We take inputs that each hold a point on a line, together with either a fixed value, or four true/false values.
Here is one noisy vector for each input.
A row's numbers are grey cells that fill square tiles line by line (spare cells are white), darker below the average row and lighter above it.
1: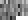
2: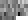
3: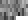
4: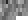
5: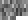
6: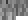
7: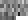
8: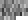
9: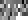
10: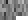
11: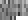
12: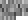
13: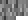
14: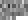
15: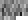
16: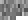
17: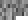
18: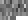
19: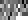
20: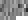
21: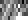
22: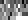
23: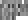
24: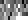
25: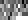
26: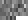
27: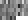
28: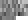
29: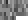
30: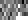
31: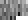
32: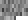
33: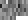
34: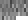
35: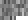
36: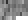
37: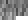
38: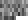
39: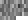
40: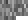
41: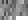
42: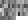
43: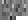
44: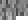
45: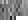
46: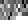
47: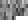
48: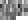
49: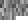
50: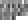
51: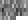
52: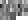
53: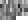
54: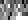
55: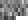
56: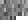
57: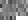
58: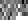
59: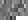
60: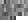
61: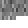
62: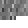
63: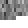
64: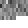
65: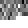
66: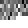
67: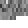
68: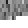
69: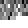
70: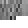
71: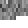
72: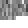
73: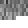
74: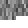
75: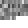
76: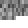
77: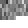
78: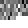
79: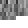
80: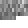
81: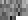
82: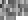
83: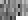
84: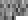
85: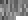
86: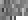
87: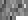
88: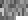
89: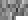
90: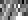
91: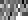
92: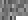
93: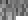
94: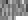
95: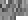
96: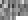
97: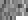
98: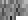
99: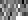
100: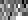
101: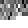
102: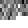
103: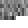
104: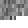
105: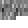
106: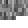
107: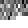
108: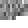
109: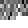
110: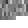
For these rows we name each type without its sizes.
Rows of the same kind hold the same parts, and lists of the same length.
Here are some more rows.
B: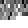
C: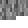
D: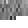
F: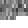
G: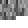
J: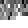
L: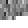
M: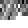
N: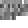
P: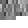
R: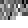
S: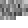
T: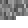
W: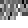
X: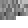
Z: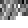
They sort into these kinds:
B, J, M, R, W, Z
C, D, F, G, L, N, P, S, T, X

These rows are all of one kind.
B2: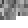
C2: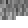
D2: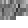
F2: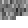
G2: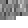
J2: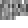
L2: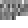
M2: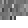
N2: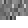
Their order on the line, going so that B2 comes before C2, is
B2, C2, M2, G2, D2, F2, L2, N2, J2.
